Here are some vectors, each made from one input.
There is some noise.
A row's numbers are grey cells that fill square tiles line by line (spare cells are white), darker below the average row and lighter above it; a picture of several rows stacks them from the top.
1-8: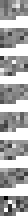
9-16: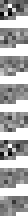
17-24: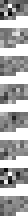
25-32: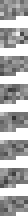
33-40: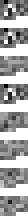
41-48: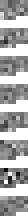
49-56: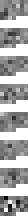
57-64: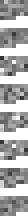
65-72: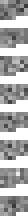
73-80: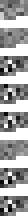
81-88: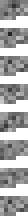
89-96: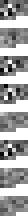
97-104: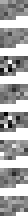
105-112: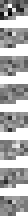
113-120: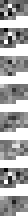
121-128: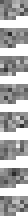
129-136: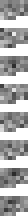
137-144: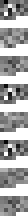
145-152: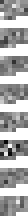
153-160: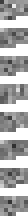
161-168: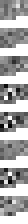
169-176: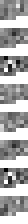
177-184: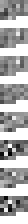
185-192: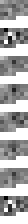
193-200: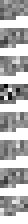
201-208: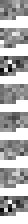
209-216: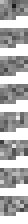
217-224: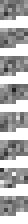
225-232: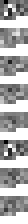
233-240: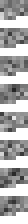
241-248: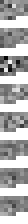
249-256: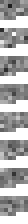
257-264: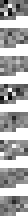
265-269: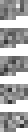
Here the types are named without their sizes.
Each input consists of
a point on a line, together with either a point on a circle, or a fixed value.
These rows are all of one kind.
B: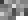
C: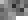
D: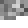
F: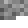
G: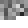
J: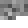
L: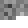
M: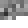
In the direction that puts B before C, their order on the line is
G, D, J, B, L, M, F, C.
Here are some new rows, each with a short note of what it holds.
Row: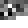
a point on a line
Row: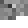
a point on a circle and a point on a line
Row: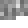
a point on a circle and a point on a line
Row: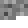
a point on a circle and a point on a line
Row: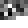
a point on a line
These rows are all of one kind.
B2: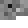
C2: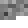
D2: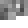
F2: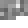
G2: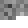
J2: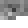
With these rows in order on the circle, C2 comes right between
G2 and J2.
